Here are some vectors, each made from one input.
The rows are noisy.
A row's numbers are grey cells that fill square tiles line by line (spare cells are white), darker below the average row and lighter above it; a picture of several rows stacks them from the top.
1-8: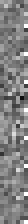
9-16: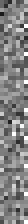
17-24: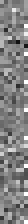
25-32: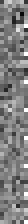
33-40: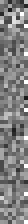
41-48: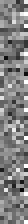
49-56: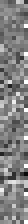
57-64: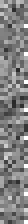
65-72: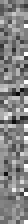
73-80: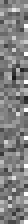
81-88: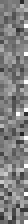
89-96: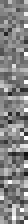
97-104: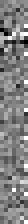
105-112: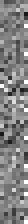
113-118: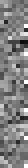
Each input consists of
a point on a 6-point line, together with either a point on a 10-point circle, or a point on an 11-point circle.
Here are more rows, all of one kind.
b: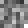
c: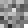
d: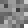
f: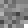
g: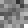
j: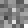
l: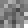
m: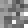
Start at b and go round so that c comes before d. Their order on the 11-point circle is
b, j, c, d, m, g, l, f.
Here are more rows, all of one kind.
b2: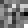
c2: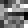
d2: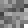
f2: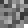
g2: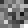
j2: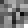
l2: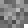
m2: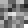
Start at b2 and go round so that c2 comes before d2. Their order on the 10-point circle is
b2, j2, f2, g2, m2, c2, l2, d2.
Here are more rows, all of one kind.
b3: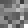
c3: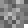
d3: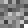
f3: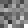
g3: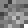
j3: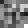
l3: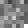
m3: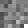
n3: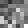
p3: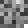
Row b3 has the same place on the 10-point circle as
c3, f3, g3 and p3.
